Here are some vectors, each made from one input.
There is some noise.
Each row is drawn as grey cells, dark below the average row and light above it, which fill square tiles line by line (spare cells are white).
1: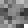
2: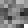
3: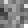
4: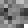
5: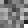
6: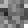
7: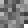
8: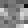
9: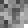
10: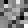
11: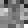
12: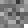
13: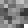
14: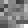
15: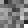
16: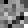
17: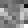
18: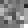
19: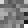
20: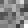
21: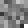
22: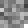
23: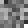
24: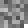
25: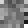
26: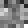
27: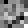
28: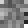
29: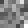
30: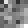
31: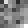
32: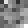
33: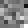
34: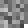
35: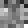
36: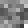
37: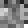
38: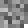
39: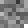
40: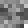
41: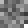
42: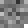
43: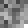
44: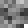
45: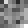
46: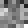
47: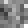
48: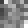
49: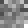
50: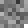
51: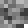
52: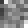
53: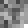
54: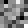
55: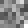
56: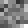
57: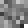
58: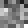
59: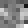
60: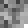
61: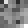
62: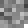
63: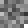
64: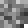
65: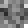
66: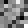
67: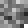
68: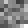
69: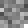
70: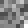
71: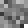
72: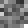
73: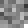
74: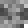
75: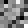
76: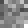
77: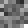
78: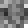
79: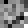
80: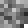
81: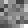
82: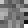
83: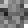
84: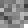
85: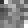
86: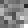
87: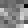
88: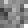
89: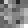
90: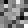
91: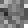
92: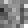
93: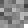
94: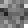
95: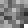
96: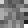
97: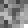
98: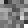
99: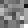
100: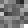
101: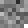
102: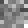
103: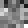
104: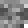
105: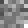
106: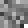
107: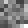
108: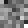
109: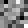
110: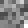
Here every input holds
a true/false value, together with either a point on an 11-point circle, or a fixed value.
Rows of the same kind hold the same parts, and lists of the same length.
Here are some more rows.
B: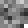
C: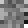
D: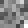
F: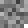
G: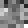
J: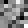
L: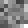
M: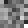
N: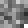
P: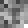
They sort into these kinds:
B, C, D, F, G, L, M, N, P
J

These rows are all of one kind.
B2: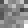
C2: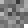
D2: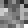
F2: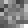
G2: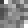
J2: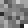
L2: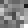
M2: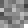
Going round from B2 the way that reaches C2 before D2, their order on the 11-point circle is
B2, G2, F2, C2, J2, D2, M2, L2.
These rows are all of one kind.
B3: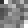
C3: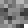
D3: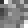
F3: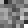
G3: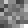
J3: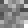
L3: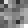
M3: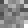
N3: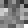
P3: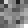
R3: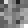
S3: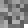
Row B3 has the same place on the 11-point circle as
D3, L3, P3 and R3.
